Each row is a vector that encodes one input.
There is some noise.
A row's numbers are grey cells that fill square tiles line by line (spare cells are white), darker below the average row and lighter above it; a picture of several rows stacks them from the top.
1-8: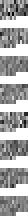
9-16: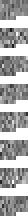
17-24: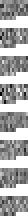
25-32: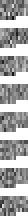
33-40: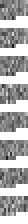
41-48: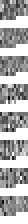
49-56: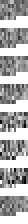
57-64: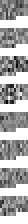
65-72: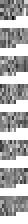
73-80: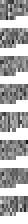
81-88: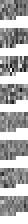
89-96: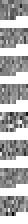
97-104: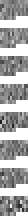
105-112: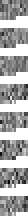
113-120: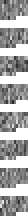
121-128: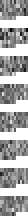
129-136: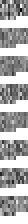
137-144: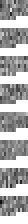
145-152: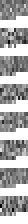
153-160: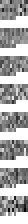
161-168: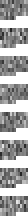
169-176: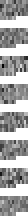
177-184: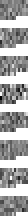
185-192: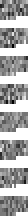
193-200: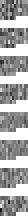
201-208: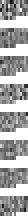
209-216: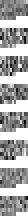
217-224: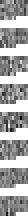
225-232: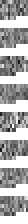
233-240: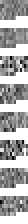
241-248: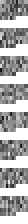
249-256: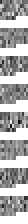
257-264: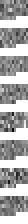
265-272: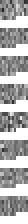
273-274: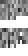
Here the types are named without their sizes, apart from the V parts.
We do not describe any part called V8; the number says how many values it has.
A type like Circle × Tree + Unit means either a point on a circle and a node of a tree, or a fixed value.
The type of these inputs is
Bool × Line × V8.
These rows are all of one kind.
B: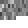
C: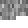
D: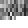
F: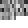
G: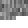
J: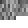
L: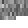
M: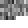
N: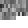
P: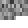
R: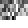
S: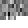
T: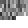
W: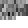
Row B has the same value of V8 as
C, D, F and W.
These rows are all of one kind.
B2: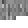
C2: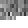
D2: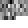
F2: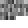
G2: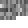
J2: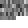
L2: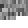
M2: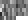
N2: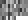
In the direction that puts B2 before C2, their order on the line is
M2, G2, D2, B2, N2, C2, F2, L2, J2.
